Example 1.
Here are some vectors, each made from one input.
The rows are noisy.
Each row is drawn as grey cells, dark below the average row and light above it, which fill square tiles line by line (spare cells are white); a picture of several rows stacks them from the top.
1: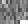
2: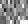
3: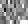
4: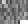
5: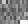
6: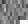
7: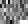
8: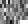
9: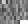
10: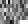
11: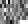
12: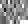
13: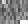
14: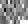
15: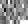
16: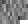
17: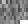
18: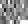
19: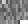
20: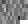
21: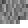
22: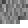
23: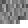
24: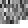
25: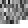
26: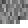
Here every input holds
a point on a 4-point line.
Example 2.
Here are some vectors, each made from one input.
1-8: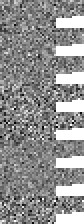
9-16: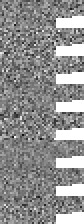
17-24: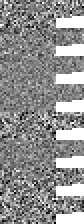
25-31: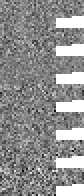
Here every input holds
a point on a 7-point line.
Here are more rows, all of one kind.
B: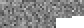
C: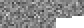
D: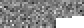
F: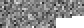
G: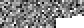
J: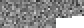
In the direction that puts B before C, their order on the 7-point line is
B, F, C, J, G, D.
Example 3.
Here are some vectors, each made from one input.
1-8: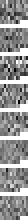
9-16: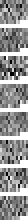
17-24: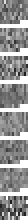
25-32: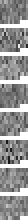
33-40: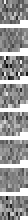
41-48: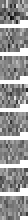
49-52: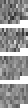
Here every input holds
four true/false values.
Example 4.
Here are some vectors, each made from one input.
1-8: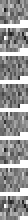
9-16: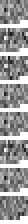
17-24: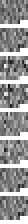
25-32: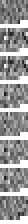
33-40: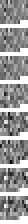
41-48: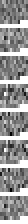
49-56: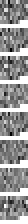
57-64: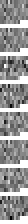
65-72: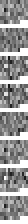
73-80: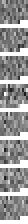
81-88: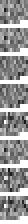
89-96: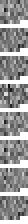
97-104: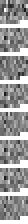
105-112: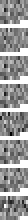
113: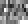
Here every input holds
a point on a 7-point line.
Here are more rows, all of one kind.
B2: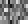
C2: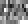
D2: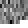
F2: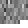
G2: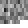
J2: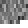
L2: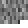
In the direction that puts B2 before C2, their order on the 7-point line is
G2, F2, L2, J2, D2, B2, C2.
